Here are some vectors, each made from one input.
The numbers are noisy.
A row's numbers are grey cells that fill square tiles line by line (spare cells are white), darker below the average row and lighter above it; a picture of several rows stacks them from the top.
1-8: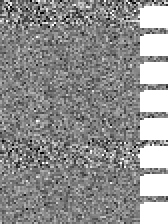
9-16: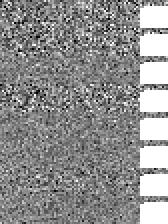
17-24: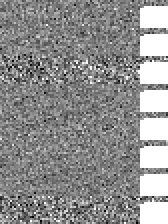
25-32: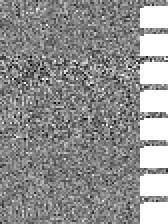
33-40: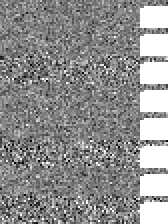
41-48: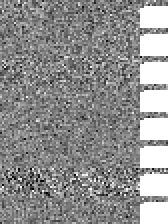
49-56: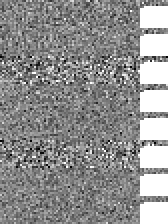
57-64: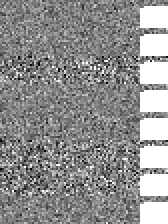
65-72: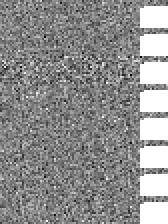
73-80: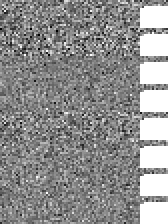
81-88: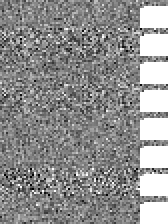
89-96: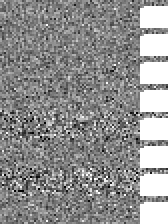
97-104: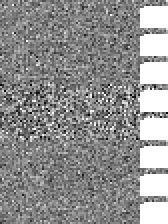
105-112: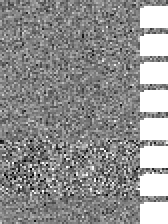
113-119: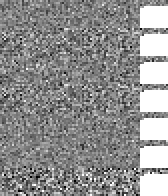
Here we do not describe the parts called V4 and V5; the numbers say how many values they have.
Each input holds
either two values of V4 and a value of V5, or a list of up to three points on a 6-point circle.
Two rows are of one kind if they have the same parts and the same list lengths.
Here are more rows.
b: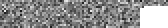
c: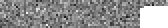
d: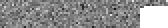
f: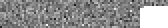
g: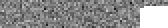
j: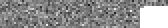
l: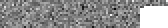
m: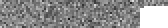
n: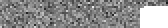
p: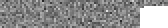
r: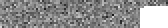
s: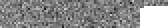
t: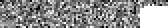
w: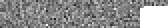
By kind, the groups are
b
c, f, j, n, w
d, l, r
g, m, p, s
t

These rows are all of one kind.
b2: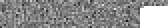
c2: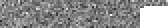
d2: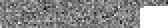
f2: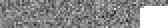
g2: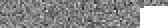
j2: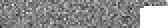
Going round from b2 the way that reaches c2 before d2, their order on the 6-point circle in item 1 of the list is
b2, j2, c2, g2, d2, f2.
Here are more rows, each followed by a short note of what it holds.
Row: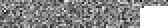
the empty list
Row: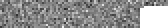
a list of two items
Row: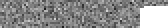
a list of three items
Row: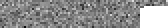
a list of two items
